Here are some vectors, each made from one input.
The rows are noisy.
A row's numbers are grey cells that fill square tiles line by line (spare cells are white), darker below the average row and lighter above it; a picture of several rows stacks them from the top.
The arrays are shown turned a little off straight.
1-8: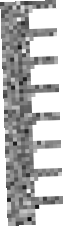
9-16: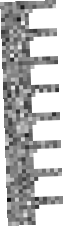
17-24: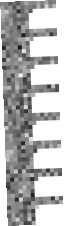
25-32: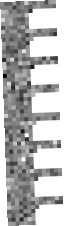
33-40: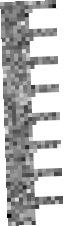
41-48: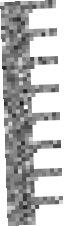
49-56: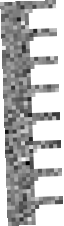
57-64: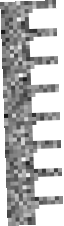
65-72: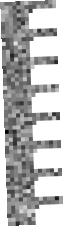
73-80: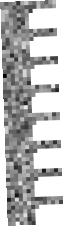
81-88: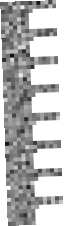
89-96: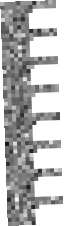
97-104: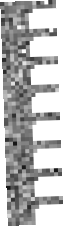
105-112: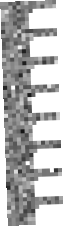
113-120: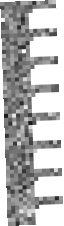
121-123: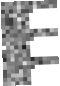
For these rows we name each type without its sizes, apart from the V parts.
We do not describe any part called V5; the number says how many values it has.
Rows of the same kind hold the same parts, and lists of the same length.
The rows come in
2 kinds.
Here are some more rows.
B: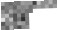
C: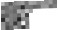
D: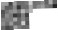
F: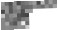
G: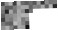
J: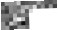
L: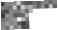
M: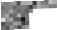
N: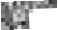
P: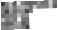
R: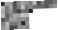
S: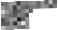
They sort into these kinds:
B, C, D, F, M, S
G, J, L, N, P, R

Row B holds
a point on a line and a value of V5.
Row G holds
a label and a value of V5.
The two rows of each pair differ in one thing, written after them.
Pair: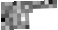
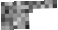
the value of V5
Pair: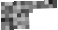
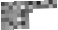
the label
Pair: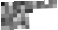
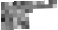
the value of V5
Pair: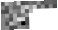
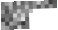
the value of V5
